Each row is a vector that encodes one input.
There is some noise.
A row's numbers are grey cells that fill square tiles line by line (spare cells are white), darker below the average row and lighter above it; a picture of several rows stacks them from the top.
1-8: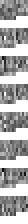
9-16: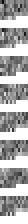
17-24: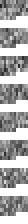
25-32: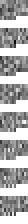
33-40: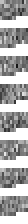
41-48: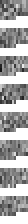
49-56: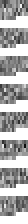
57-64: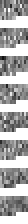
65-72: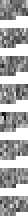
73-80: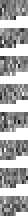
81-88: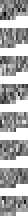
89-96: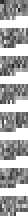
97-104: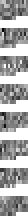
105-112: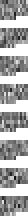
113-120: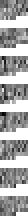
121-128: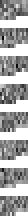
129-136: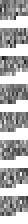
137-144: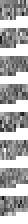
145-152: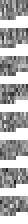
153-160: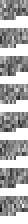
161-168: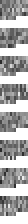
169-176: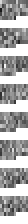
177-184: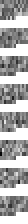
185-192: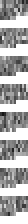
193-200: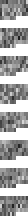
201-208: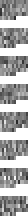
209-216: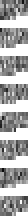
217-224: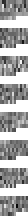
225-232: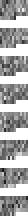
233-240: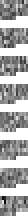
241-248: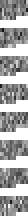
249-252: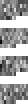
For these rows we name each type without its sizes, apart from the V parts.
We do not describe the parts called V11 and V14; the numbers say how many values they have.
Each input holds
a label, together with either a true/false value and a value of V14, or a value of V11.
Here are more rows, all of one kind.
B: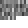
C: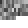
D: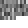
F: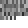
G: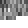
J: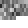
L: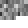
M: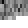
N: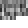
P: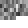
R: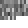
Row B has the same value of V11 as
D, M and R.
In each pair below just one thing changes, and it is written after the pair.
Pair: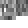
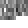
the value of V14
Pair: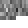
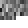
the true/false value
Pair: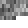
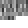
the label
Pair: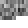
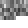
the true/false value
